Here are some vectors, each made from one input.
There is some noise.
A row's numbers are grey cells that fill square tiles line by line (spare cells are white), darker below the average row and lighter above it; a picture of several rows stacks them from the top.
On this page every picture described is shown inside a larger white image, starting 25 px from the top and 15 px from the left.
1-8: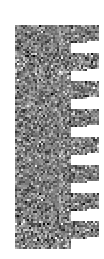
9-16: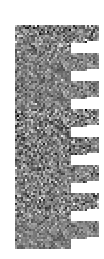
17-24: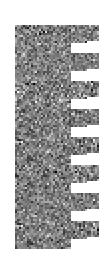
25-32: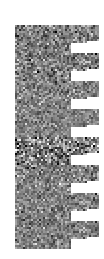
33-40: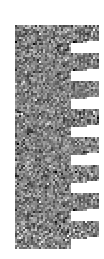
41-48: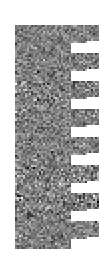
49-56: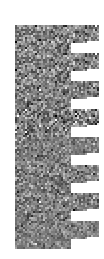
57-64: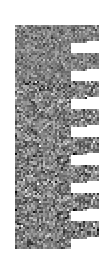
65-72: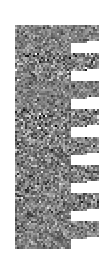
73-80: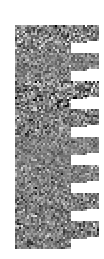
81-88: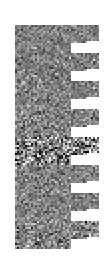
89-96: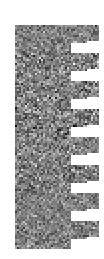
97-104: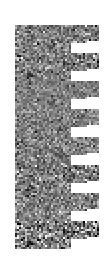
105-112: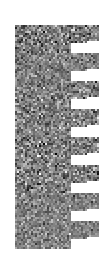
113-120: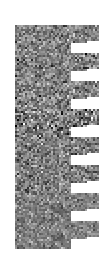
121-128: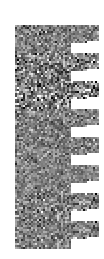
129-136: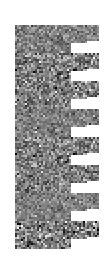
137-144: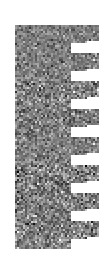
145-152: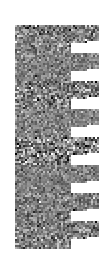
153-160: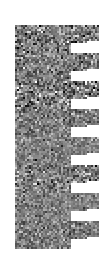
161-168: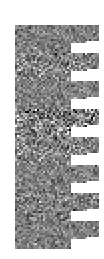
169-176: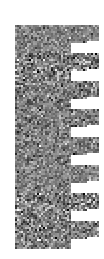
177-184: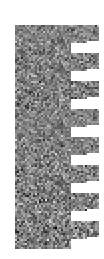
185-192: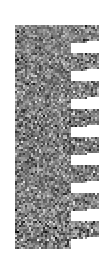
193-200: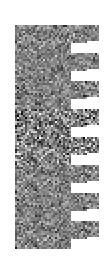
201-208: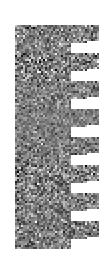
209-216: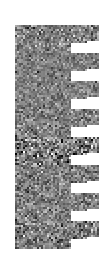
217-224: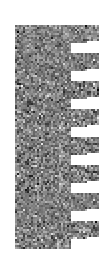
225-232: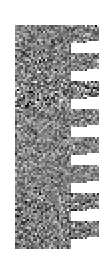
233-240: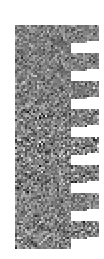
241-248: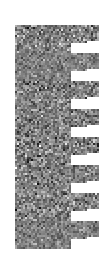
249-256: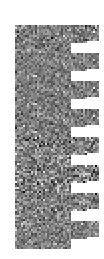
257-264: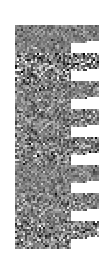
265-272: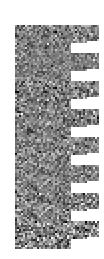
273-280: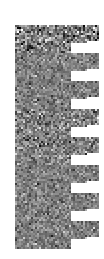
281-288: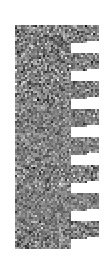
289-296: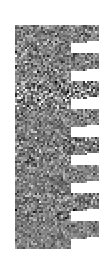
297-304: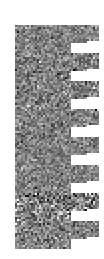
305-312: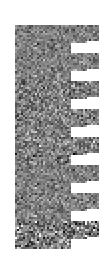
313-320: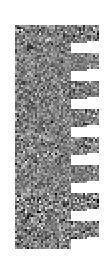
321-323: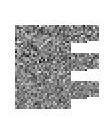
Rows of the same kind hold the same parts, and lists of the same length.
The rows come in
4 kinds.
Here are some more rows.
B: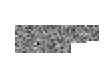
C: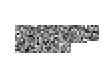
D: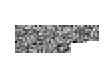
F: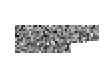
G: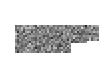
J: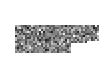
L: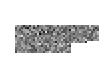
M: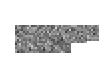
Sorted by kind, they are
B, M
C, D, J, L
F
G

